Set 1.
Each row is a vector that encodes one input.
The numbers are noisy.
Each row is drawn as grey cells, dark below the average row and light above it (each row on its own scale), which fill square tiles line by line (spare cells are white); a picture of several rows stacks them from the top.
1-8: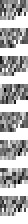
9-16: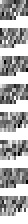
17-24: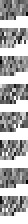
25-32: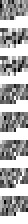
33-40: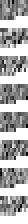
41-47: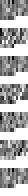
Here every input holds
a point on a 10-point line.
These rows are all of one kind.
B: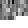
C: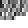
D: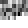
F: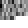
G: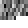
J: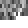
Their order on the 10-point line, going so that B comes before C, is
G, J, B, F, C, D.
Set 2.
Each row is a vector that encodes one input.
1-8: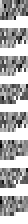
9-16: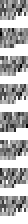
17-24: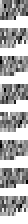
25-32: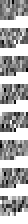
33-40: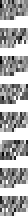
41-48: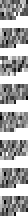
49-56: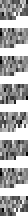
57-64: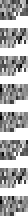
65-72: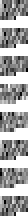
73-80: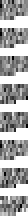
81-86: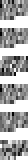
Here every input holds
a point on a 10-point line.
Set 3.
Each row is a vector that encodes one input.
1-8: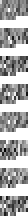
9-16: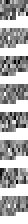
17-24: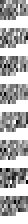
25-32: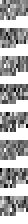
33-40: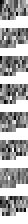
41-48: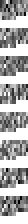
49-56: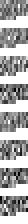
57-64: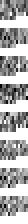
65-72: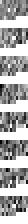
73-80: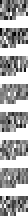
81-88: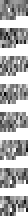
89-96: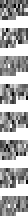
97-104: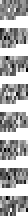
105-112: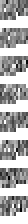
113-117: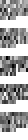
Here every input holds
a point on a 5-point line and a point on a 10-point line.
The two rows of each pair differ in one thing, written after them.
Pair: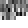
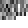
the place on the 10-point line
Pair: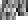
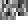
the place on the 5-point line
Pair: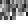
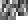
the place on the 10-point line
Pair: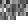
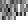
the place on the 10-point line
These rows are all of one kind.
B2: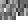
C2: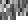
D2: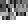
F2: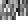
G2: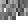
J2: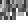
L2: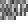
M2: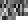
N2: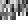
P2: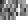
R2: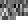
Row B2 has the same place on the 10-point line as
F2, G2, M2 and R2.
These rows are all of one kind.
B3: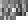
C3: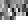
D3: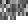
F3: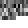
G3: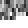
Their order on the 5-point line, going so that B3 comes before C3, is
F3, D3, B3, G3, C3.
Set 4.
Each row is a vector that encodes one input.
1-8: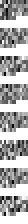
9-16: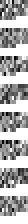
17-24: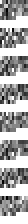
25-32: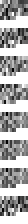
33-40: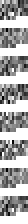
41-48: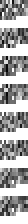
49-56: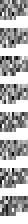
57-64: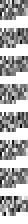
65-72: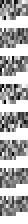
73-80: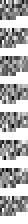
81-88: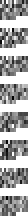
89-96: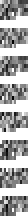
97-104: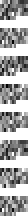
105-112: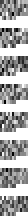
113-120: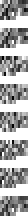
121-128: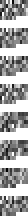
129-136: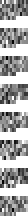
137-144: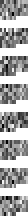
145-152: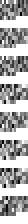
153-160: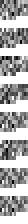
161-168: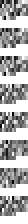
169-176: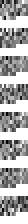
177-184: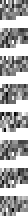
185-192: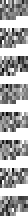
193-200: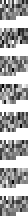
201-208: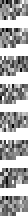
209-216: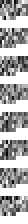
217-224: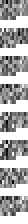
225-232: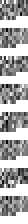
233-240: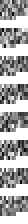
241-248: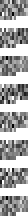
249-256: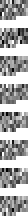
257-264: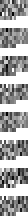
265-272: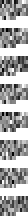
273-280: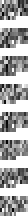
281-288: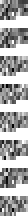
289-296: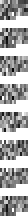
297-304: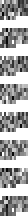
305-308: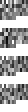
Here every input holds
a point on an 11-point circle.
